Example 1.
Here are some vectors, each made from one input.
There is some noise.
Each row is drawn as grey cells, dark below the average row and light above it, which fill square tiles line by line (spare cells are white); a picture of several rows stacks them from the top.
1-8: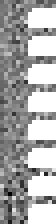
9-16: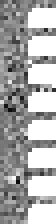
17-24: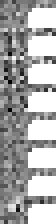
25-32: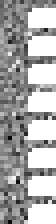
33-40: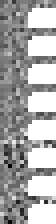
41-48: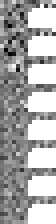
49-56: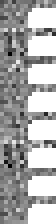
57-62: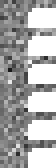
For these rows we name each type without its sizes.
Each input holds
either a point on a line, or a node of a tree.
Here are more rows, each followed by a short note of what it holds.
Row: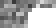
a node of a tree
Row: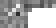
a node of a tree
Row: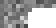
a node of a tree
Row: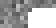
a node of a tree
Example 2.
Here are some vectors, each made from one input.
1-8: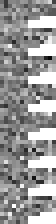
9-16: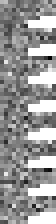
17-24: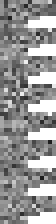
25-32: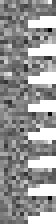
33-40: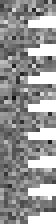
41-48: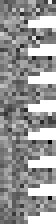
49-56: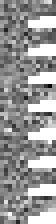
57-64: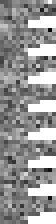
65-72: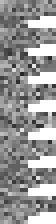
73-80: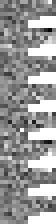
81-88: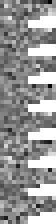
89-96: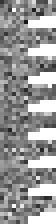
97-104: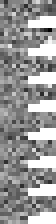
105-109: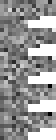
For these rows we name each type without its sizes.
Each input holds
a point on each of two lines and a true/false value.
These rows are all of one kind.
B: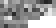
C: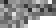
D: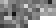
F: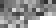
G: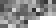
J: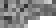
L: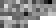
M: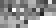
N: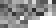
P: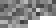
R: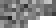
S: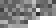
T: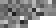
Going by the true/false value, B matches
D and L.
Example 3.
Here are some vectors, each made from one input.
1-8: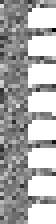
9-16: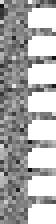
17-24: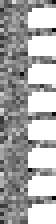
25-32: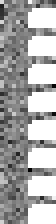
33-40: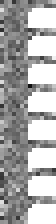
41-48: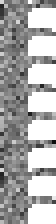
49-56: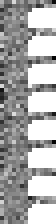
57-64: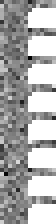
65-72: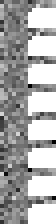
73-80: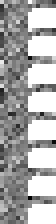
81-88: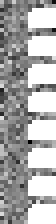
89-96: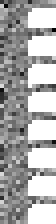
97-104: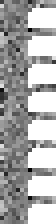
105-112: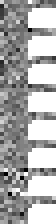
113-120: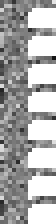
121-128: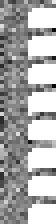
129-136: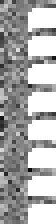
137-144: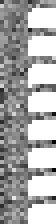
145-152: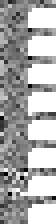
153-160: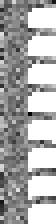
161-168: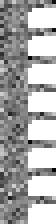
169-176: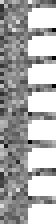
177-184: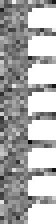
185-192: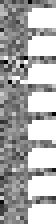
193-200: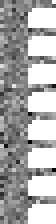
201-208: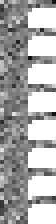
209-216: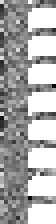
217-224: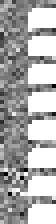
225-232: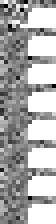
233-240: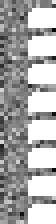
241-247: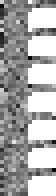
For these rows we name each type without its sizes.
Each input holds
a list of points on a line.
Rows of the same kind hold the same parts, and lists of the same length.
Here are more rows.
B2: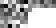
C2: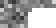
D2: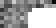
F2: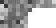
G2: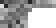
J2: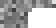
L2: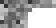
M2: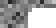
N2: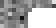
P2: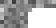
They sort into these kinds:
B2
C2, F2, G2, J2, L2, M2, N2, P2
D2

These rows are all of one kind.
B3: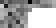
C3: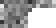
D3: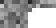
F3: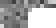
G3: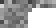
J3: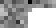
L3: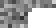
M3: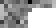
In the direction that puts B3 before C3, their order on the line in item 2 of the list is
F3, B3, J3, M3, C3, L3, G3, D3.
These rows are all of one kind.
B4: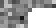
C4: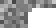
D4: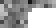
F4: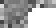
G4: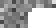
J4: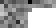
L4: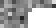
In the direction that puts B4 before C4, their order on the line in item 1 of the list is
B4, L4, G4, C4, D4, J4, F4.
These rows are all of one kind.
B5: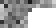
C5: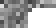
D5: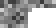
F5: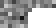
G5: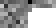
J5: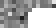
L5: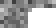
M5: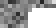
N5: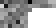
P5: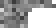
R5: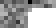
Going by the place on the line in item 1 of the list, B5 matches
C5 and N5.
